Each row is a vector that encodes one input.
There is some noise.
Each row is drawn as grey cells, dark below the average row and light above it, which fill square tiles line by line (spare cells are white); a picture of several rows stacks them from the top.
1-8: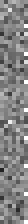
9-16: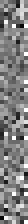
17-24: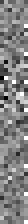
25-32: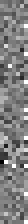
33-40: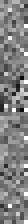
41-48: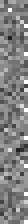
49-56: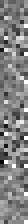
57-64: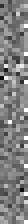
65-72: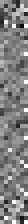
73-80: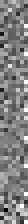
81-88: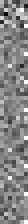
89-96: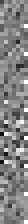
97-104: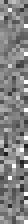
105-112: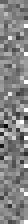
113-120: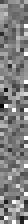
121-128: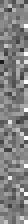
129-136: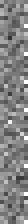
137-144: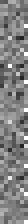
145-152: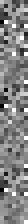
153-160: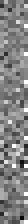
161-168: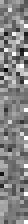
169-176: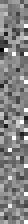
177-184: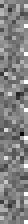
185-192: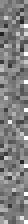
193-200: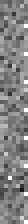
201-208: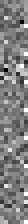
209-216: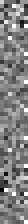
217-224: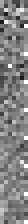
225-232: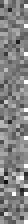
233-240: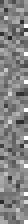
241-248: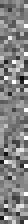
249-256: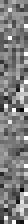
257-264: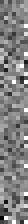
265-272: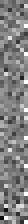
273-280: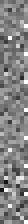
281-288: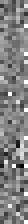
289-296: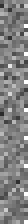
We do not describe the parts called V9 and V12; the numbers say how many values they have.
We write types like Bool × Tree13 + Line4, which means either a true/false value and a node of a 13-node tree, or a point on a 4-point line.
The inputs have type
(Label5 + V9 × V12) × Line4 + Line7.
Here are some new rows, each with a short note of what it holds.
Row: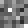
one of 5 labels and a point on a 4-point line
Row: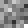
a point on a 4-point line, a value of V9 and a value of V12
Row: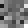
one of 5 labels and a point on a 4-point line
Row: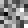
a point on a 7-point line
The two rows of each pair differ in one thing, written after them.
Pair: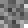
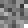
the value of V9
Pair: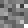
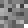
the value of V9
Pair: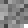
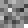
the place on the 4-point line
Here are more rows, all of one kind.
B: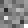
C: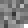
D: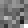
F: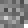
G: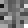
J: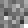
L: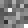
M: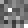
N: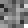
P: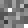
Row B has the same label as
F and N.
